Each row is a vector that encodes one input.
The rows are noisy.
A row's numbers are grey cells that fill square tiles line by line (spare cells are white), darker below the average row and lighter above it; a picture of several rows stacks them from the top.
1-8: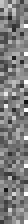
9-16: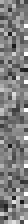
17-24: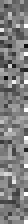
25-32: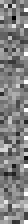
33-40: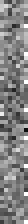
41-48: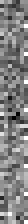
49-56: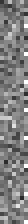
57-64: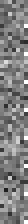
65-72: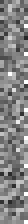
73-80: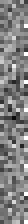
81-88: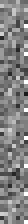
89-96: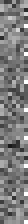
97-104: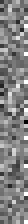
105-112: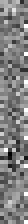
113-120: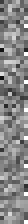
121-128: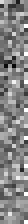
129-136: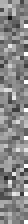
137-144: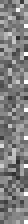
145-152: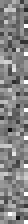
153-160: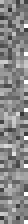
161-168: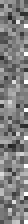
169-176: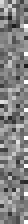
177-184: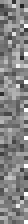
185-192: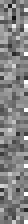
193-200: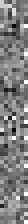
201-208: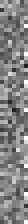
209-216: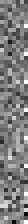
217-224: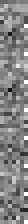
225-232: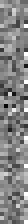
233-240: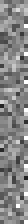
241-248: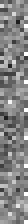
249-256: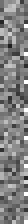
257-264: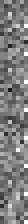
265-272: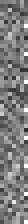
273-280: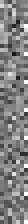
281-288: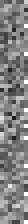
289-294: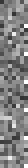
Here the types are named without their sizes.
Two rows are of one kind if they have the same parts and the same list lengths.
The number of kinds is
2.
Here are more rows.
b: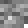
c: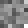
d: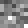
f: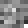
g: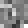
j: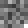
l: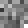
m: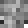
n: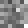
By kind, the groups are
b, c, d, f, g, l, m, n
j

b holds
four true/false values.
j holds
a node of a tree.
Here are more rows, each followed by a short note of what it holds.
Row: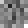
a node of a tree
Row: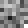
four true/false values
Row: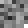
a node of a tree
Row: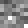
four true/false values
